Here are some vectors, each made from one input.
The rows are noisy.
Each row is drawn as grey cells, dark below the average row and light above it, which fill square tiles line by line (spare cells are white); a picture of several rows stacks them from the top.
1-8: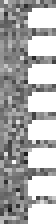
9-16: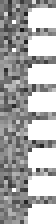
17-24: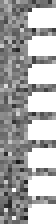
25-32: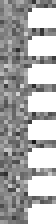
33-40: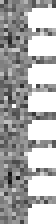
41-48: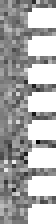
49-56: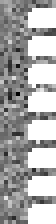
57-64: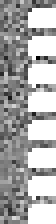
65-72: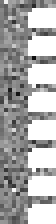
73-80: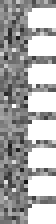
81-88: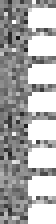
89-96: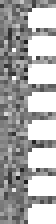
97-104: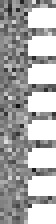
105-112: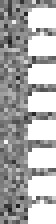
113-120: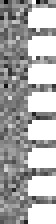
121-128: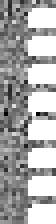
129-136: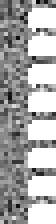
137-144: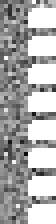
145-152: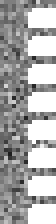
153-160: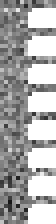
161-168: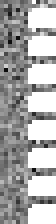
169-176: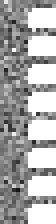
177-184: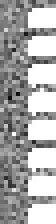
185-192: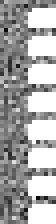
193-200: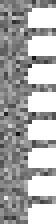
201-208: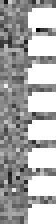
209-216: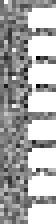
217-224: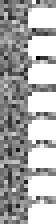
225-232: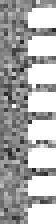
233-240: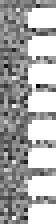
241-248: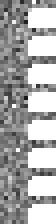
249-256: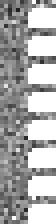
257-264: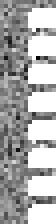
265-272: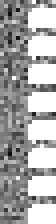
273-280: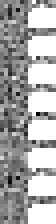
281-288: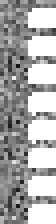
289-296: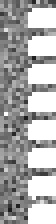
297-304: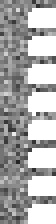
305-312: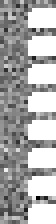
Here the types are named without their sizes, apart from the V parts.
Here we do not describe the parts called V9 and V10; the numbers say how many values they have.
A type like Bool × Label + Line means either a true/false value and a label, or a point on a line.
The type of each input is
Bool × Circle + (Tree + V9) × V10.
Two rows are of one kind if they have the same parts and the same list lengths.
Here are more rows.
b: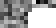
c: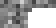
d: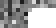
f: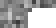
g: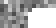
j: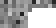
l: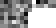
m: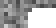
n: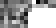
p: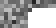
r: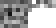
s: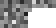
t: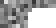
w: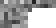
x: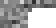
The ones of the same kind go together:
b, d, l, n, r, s
c, f, j
g, m, p, t, w, x

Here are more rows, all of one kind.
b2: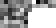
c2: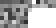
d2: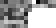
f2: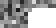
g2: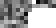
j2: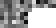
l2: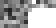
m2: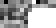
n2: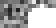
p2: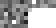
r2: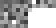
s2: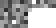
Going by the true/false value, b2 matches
d2, g2, j2 and m2.
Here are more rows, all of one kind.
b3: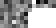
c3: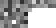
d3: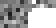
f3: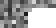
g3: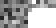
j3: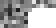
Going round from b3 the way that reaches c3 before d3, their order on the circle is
b3, c3, f3, j3, d3, g3.
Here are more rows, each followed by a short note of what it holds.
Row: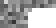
a node of a tree and a value of V10
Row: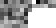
a point on a circle and a true/false value
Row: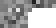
a node of a tree and a value of V10
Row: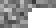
a node of a tree and a value of V10
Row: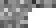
a node of a tree and a value of V10
